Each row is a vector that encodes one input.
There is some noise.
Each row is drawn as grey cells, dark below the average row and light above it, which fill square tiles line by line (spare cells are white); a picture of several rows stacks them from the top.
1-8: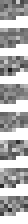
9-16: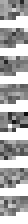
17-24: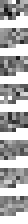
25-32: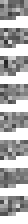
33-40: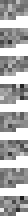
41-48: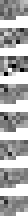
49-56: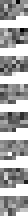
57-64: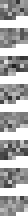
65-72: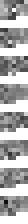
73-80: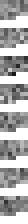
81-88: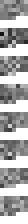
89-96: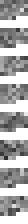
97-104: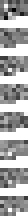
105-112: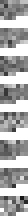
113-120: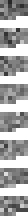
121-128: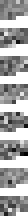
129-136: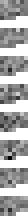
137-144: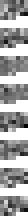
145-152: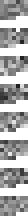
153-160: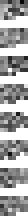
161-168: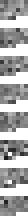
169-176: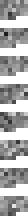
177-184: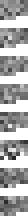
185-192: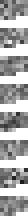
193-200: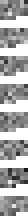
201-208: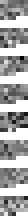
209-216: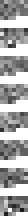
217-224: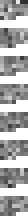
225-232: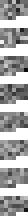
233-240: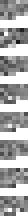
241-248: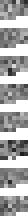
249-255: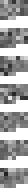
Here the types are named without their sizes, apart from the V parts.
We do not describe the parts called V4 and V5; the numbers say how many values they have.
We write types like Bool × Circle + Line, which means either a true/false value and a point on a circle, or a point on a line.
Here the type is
(Bool × (Line + V4) + V5) × Line.
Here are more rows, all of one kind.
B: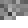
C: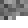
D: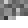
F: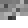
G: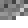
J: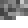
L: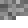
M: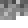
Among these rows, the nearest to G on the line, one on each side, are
F and L.
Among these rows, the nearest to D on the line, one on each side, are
C and M.
